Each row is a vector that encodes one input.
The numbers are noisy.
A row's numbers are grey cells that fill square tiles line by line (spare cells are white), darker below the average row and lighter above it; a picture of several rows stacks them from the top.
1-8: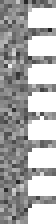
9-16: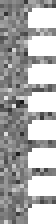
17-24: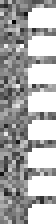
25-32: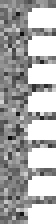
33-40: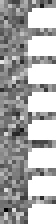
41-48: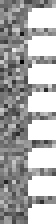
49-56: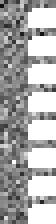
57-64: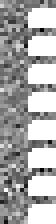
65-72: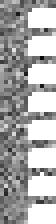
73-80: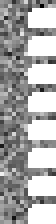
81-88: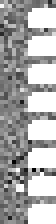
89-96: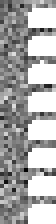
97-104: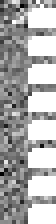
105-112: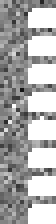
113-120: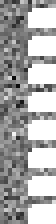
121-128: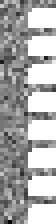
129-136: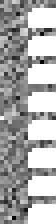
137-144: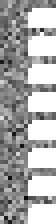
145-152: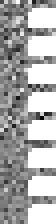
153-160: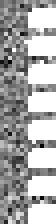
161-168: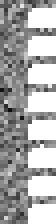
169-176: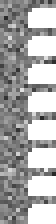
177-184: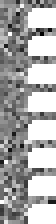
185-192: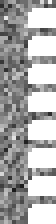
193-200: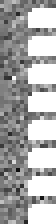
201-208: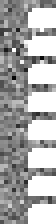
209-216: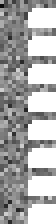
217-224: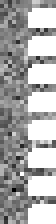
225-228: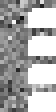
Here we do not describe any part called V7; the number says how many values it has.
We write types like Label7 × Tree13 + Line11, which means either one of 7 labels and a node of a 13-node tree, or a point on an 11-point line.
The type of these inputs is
Bool × Bool × Bool × Bool + (Line5 + List2(Line4)) × V7.
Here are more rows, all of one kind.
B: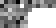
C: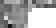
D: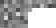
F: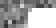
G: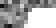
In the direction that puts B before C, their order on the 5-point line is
D, F, B, G, C.
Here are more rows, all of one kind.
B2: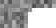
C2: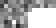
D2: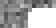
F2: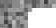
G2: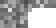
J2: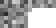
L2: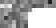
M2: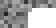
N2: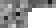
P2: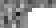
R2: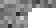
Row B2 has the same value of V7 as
D2, F2, J2 and M2.
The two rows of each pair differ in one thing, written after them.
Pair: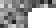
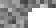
the place on the 4-point line in item 1 of the list
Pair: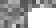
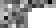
the place on the 4-point line in item 2 of the list
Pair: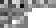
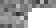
the value of V7
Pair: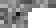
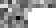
the value of V7
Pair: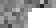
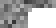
the place on the 4-point line in item 2 of the list
